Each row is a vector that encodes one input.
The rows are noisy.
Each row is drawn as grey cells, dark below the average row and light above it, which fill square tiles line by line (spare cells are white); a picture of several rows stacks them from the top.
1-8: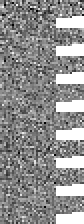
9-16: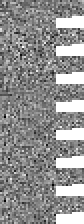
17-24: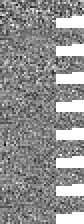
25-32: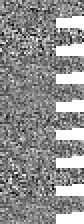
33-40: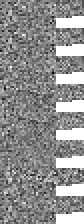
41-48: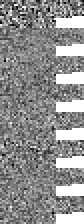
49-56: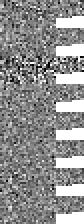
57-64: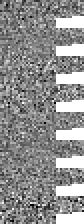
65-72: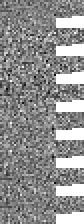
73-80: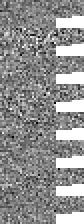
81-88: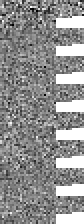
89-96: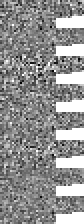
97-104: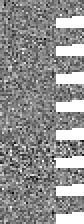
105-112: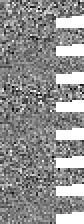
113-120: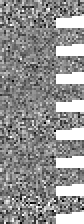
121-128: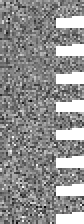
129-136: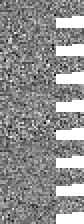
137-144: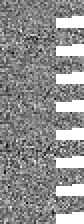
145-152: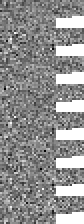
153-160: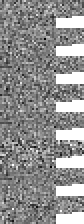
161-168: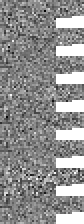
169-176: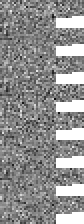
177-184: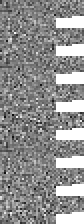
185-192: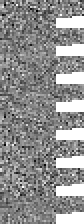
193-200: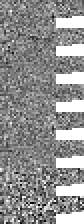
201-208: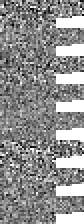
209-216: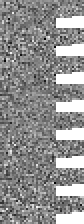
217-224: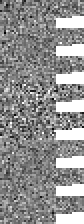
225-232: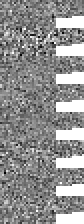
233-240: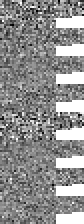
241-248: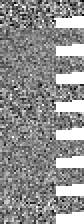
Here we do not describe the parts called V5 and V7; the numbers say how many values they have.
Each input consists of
either a point on a 6-point line, or a true/false value and a value of V7, or a value of V5.
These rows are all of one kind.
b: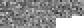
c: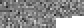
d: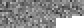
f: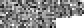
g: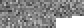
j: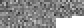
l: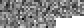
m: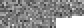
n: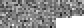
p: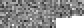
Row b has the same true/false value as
d and l.
